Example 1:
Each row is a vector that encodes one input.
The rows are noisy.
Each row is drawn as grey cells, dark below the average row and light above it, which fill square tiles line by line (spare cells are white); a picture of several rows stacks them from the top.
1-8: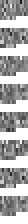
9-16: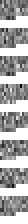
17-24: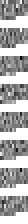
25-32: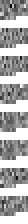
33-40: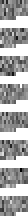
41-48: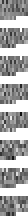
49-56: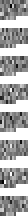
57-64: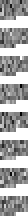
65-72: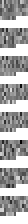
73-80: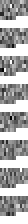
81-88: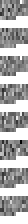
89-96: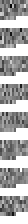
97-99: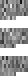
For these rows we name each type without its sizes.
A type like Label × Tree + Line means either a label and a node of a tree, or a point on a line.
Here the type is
Bool × Circle.
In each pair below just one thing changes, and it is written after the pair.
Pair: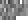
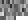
the true/false value
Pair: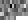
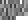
the true/false value
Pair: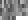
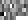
the place on the circle
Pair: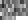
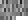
the place on the circle
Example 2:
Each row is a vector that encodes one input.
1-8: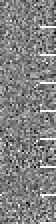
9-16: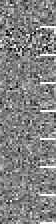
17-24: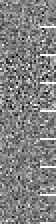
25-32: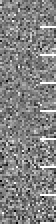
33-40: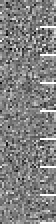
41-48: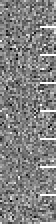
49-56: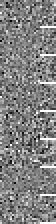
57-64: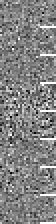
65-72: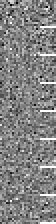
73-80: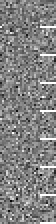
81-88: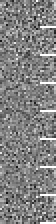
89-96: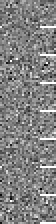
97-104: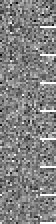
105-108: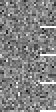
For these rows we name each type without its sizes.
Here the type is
Bool × Line.
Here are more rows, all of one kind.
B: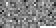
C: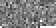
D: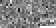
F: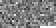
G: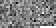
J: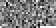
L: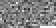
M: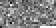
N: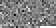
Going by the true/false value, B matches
F, L and M.
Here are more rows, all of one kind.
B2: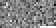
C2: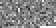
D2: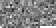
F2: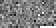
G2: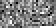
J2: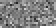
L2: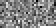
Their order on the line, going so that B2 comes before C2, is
F2, G2, L2, B2, J2, C2, D2.
